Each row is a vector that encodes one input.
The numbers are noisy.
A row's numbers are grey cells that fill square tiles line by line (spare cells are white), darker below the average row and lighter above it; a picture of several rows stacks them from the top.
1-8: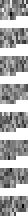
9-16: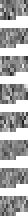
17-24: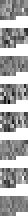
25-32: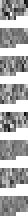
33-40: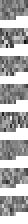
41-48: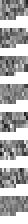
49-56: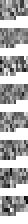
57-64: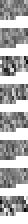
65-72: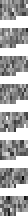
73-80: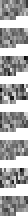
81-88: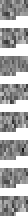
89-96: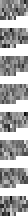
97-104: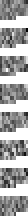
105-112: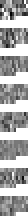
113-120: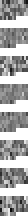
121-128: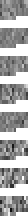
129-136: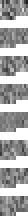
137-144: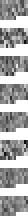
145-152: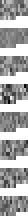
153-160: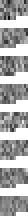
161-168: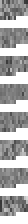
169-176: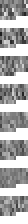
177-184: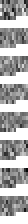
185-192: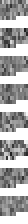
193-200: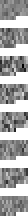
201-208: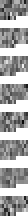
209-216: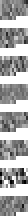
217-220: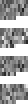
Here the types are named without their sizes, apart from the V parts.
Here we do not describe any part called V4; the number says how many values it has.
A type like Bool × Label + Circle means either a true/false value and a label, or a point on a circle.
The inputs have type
Bool × (Line + V4).
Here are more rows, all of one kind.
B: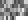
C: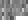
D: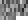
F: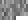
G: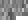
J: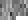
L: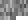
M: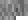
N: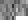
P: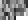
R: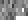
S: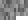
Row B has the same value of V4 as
G, L, P and R.
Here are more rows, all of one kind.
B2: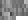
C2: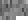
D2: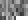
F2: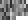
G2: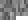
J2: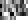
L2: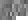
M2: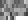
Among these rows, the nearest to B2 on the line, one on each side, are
C2 and G2.
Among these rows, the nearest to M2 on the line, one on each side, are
J2 and L2.
